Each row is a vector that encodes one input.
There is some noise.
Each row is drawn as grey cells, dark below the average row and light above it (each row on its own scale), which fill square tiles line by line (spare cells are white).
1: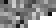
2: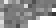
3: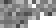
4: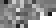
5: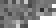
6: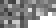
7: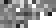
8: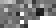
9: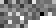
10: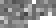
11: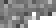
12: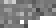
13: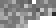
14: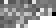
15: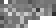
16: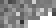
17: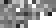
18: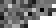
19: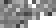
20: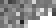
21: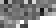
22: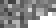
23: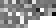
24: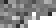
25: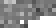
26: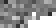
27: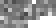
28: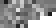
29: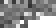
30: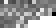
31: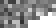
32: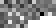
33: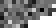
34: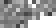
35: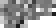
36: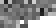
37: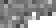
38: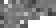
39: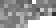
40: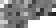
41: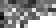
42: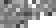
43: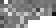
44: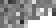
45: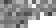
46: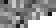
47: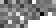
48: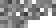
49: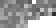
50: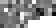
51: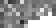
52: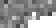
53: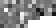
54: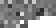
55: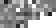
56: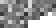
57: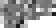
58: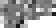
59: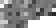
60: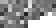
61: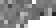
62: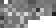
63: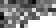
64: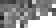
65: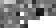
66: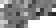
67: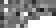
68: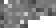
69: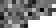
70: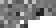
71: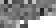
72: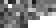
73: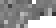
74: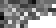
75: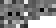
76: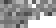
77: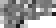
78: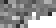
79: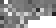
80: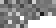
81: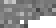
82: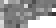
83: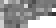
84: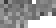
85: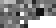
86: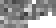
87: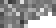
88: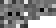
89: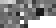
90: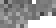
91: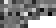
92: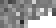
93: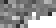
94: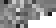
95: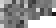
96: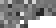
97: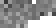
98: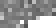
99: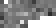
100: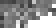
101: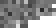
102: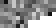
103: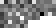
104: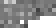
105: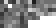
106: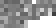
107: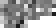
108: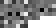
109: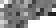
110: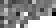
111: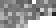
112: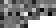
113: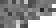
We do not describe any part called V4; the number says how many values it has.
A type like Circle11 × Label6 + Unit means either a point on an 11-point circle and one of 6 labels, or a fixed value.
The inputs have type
(Bool × Bool × Bool + Unit) × V4 + Line7.
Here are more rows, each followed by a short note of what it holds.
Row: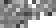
a point on a 7-point line
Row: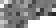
a value of V4
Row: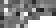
three true/false values and a value of V4
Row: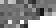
three true/false values and a value of V4
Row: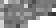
a value of V4
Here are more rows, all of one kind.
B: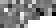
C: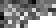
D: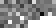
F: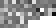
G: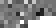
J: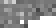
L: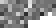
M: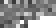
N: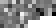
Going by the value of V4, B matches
G and N.
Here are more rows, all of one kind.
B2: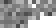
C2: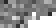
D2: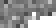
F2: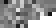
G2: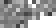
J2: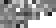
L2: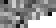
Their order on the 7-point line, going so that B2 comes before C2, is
B2, G2, J2, F2, L2, C2, D2.
